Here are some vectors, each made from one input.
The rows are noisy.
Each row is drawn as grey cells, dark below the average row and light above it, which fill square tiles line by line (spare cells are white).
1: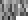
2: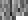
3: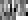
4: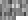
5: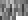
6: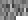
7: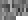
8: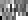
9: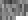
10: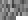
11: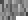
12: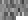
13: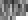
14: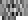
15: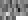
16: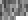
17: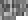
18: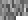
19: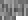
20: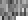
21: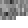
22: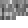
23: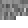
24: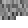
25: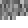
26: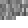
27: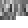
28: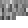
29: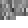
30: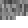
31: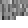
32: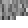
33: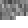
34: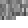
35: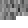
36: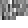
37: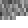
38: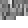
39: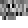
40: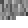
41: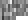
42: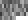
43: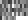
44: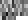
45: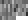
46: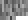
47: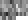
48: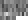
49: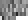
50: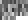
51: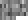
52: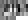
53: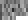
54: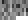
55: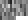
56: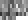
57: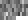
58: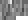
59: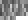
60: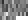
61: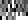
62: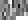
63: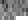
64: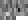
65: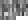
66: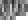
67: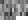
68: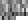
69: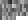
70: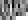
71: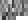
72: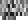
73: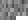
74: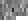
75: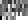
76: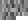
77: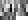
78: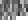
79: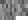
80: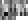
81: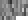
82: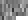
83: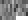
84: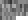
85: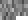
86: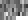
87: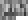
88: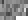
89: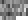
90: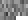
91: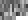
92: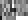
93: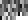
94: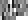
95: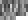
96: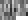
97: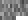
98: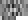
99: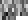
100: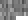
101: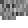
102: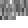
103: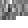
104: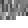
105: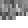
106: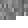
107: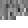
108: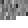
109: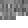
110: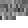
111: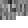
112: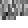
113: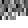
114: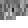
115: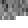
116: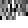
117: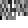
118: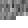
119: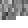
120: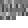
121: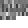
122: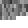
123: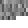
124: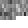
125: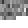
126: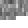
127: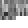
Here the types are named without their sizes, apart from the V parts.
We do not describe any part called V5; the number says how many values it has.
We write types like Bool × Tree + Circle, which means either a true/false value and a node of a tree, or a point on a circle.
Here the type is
List(Circle) × (Tree + V5).
